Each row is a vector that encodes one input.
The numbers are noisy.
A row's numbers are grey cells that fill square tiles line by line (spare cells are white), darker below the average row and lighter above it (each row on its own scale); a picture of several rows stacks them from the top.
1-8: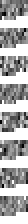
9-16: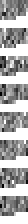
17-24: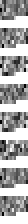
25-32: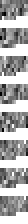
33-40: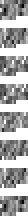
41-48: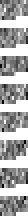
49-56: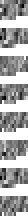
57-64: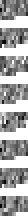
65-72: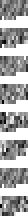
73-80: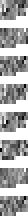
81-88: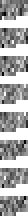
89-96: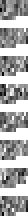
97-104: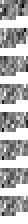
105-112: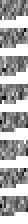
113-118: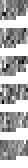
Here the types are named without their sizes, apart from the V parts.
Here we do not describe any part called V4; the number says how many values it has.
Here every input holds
a true/false value, together with either a point on a circle, or a value of V4.
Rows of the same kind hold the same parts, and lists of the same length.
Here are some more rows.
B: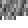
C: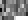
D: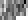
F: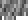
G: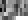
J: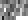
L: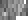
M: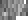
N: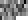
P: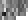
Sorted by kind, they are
B, D, F, N, P
C, G, J, L, M

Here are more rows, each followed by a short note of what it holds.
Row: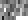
a point on a circle and a true/false value
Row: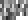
a point on a circle and a true/false value
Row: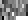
a point on a circle and a true/false value
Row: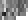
a true/false value and a value of V4
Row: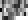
a point on a circle and a true/false value
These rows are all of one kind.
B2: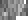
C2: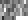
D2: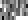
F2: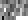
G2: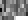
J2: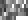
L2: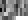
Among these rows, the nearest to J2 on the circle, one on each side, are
B2 and L2.
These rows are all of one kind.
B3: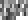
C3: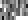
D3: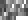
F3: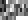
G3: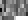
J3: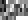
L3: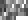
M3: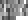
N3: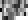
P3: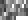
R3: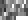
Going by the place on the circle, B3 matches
D3, L3, P3 and R3.
